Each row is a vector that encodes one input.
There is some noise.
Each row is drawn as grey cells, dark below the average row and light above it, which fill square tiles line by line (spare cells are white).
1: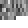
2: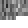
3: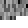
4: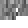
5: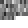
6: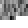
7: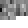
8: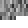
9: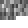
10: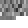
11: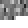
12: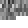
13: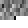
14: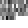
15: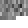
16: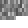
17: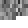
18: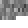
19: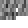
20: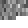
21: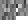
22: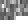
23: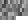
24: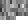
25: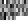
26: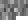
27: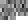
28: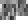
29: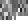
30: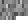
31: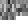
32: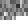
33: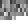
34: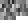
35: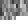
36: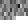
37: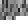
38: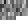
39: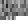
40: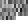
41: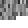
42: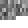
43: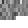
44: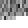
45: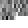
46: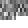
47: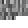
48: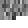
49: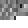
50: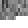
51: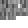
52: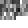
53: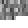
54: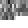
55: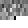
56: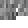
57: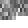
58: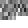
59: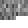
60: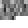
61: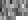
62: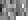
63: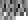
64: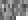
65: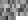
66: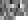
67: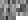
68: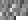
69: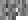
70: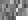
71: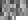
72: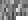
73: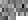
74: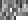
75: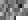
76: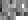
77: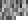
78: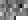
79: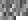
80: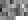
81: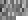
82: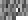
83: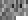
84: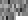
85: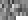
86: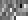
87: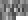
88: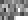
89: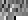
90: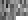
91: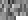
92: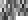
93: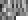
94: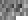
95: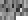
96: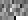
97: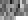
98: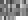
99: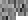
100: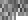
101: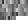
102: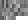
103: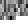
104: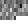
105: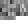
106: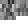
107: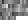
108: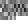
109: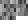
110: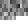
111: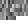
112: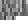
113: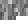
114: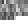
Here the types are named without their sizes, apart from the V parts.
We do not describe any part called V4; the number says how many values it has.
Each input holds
either a point on a circle, or a fixed value, or a label and a value of V4.
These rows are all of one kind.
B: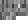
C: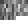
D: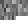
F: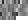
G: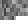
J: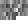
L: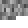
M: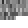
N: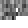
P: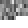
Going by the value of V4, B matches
C, D and G.
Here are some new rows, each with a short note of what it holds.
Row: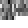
a point on a circle
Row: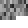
a fixed value
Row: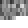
a point on a circle
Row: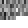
a label and a value of V4
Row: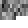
a label and a value of V4
